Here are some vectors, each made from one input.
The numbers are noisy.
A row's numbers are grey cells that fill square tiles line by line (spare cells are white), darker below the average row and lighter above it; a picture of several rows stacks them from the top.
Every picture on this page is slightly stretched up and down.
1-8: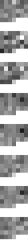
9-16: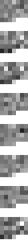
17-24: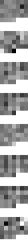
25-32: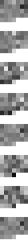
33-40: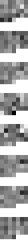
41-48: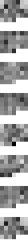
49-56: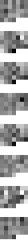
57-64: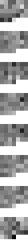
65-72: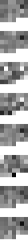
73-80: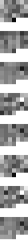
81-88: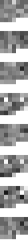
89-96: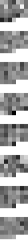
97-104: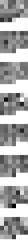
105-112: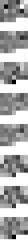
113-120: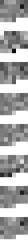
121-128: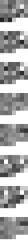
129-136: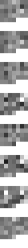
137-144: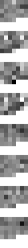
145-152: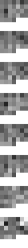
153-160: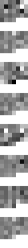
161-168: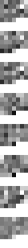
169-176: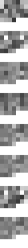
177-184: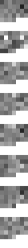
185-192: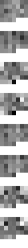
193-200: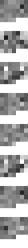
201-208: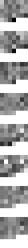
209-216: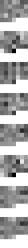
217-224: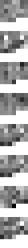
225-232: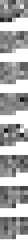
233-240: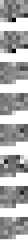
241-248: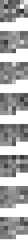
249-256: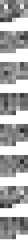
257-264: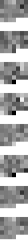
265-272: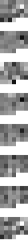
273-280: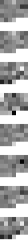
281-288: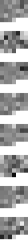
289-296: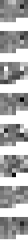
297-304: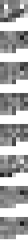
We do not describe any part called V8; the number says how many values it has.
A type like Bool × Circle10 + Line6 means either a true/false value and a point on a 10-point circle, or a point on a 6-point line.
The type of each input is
(Circle14 + Unit) × V8 + Line20.
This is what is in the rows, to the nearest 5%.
About 40% of them hold a point on a 20-point line. The rest hold a value of V8, together with either a point on a 14-point circle, or a fixed value.
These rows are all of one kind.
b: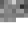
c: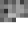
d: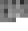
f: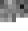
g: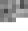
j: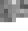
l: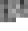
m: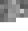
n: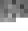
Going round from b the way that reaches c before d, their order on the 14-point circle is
b, m, j, g, c, l, d, n, f.
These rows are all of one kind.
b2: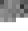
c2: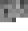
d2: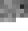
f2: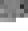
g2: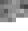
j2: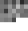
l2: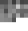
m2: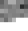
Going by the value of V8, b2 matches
j2 and l2.
